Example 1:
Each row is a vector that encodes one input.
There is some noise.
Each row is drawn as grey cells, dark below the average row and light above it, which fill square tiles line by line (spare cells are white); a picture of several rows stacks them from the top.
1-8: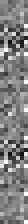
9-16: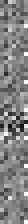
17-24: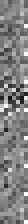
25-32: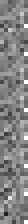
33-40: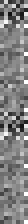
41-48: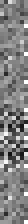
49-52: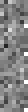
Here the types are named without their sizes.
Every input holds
a list of points on a line.
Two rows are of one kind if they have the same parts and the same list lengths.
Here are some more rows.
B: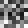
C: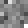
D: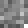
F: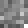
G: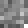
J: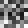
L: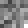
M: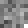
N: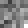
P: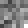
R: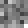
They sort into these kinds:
B, J
C, R
D, F, G, L, M, N, P

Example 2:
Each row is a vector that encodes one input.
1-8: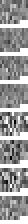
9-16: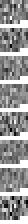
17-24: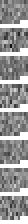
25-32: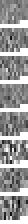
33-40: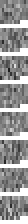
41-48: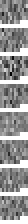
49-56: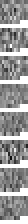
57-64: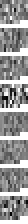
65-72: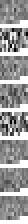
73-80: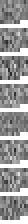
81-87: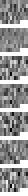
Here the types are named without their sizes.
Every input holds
either a point on a circle, or a point on a line.
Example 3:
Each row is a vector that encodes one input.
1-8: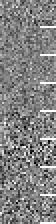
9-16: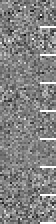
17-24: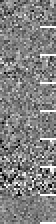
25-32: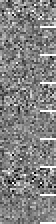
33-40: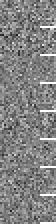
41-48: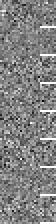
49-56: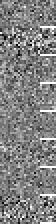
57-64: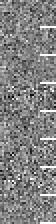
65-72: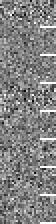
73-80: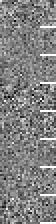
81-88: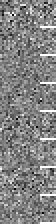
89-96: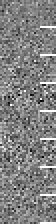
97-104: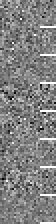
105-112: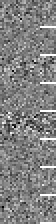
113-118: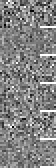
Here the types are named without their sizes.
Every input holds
either a point on a circle, or a fixed value, or a node of a tree.
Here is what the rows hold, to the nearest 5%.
About 45% of them hold a point on a circle. About 5% of them hold a fixed value. The rest hold a node of a tree.
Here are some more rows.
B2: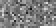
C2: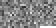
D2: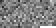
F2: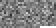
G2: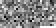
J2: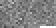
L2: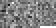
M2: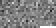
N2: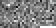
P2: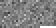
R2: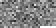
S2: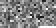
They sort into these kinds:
B2, G2, R2
C2, D2, J2, L2, M2, N2, P2, S2
F2

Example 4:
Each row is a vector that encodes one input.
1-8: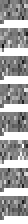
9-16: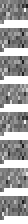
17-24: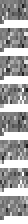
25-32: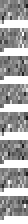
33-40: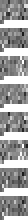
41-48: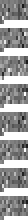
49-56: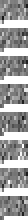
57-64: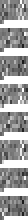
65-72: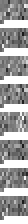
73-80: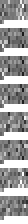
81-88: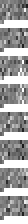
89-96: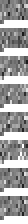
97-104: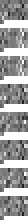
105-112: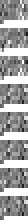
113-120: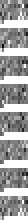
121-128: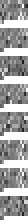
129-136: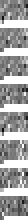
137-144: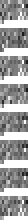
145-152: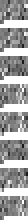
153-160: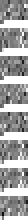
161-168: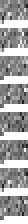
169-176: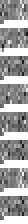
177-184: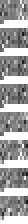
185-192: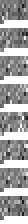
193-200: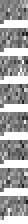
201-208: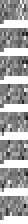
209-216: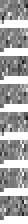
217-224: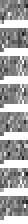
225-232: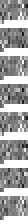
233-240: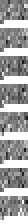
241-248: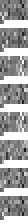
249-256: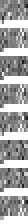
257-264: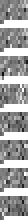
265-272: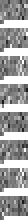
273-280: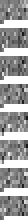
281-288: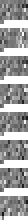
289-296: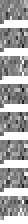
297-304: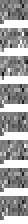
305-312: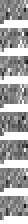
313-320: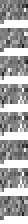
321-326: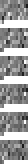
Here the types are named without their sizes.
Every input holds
a point on a circle and a point on a line.
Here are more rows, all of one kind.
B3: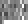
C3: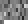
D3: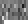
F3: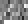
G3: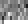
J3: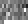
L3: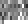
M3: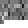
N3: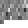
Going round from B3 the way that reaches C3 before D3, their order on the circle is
B3, N3, F3, C3, M3, D3, J3, G3, L3.
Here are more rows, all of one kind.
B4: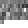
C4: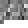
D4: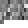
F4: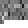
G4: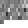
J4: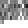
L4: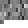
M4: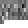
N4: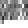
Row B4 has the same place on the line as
D4, M4 and N4.
